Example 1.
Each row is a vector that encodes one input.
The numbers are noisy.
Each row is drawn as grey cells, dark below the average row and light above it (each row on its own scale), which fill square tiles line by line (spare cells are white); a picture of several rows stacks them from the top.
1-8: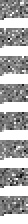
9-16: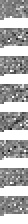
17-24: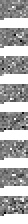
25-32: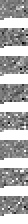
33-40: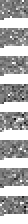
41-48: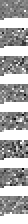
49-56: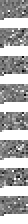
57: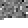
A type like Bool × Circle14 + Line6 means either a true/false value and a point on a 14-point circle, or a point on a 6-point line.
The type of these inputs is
Bool × Bool × Bool × Bool + Unit.
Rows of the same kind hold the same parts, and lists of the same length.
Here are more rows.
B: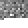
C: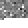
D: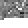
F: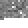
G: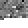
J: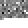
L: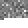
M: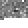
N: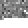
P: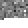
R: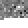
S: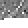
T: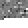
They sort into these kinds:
B, C
D, F, G, J, L, M, N, P, R, S, T

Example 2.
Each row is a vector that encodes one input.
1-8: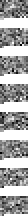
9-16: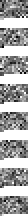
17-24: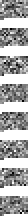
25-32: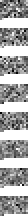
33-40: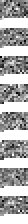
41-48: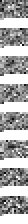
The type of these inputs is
Bool × Bool × Bool × Bool.
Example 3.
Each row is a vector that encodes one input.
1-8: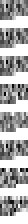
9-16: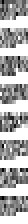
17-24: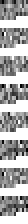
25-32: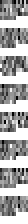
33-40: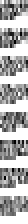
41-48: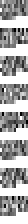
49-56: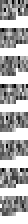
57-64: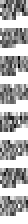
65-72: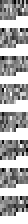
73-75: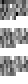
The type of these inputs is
Tree14.
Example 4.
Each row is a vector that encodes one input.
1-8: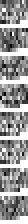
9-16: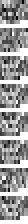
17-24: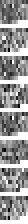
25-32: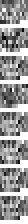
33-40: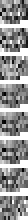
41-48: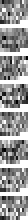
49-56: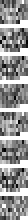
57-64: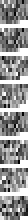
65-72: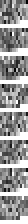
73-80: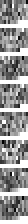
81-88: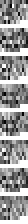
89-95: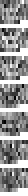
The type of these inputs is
Line11.
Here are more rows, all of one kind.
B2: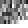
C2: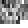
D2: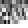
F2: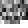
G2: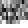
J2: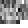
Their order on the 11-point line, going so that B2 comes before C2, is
F2, G2, B2, D2, C2, J2.
